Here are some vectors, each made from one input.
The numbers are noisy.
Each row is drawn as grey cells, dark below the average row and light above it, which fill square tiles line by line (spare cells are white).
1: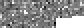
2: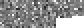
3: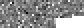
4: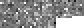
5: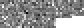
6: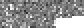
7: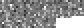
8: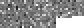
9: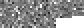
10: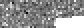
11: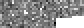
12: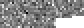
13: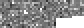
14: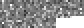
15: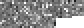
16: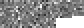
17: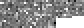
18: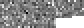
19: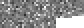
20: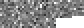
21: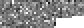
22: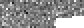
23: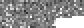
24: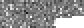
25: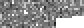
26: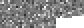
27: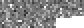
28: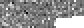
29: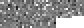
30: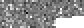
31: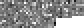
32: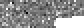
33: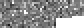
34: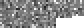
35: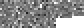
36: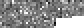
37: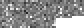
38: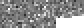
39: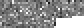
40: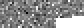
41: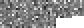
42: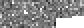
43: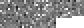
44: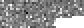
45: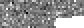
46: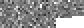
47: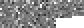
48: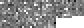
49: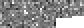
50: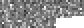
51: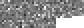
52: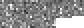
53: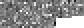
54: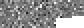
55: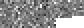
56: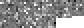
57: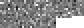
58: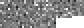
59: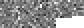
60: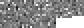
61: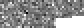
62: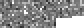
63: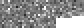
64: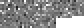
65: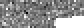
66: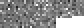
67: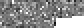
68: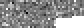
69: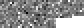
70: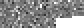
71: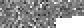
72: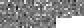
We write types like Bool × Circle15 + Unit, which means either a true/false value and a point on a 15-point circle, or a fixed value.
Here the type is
Circle13.
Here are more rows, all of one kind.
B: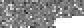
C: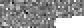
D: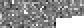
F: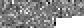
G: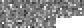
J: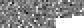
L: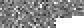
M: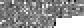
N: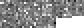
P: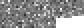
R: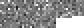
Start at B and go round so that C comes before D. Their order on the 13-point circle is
B, C, J, L, D, F, M, N, R, P, G.
